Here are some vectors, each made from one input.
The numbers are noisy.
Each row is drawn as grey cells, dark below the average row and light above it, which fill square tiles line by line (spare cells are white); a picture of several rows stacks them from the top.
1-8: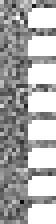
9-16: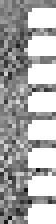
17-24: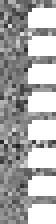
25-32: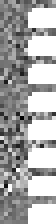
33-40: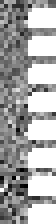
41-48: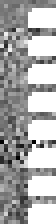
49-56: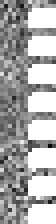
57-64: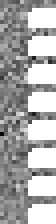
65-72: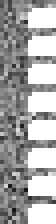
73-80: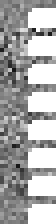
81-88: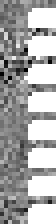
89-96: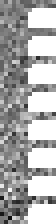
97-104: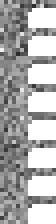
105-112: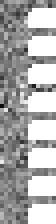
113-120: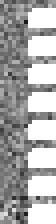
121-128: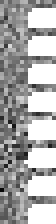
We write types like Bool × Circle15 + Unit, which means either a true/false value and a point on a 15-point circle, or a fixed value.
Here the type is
Bool × Bool × Bool × (Label5 + Line4) + Label6.
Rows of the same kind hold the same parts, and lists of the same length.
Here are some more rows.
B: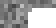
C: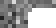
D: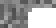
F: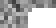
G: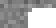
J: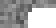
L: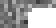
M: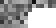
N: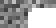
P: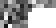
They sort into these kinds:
B, D, J, M, N
C, G, L
F, P

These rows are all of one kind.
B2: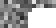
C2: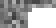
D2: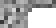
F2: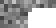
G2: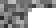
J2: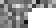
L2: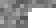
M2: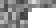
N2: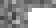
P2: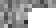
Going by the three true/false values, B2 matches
G2 and N2.
